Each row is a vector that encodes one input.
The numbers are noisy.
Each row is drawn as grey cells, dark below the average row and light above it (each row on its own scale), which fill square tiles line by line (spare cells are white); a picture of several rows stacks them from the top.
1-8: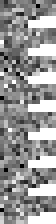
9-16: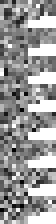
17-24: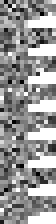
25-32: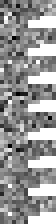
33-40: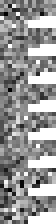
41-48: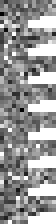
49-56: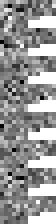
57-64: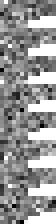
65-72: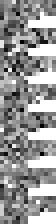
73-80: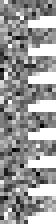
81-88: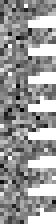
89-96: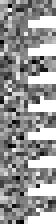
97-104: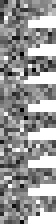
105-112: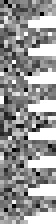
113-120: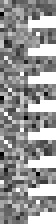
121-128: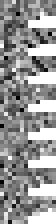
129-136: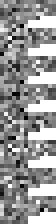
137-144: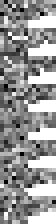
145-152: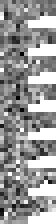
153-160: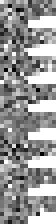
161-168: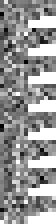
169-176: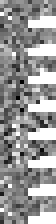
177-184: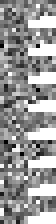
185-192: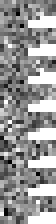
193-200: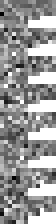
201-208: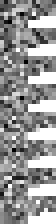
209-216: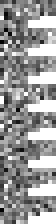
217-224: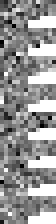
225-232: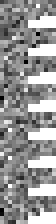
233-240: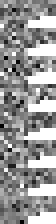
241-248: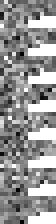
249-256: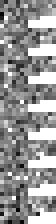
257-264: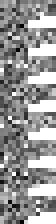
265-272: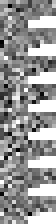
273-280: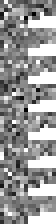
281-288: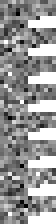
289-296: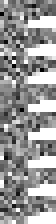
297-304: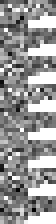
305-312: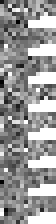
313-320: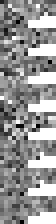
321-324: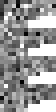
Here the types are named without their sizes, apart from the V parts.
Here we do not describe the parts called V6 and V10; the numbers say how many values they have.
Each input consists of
a true/false value and a value of V6, together with either a point on a line, or a value of V10.
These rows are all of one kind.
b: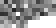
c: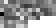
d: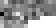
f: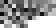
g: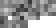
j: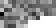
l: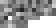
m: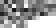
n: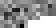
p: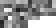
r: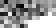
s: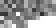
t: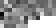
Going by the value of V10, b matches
d, l, s and t.
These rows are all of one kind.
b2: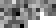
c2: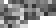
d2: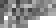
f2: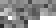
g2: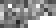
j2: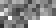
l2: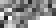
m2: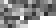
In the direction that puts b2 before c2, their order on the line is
b2, j2, m2, c2, f2, l2, g2, d2.
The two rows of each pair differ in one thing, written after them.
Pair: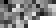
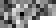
the true/false value
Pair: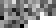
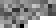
the true/false value
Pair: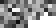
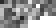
the true/false value
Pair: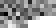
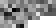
the value of V6
